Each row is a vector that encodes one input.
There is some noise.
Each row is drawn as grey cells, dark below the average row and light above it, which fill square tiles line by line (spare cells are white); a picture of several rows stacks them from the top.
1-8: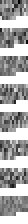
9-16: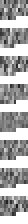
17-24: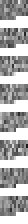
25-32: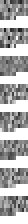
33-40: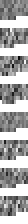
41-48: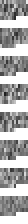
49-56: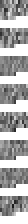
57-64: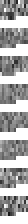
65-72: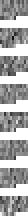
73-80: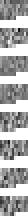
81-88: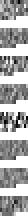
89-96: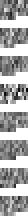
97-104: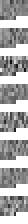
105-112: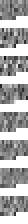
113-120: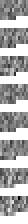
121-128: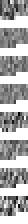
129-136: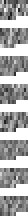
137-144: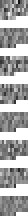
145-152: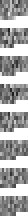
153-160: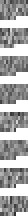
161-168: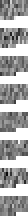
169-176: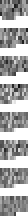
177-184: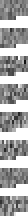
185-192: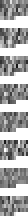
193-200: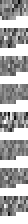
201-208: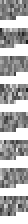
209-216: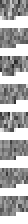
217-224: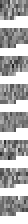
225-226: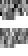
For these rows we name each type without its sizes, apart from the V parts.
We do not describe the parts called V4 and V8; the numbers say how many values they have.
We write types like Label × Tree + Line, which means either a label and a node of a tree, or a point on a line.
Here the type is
List(Line) + List(V4) × Tree × V8.
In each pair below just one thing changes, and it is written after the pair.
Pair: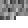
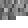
the value of V8
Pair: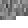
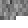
the node of the tree
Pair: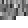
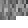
the value of V8
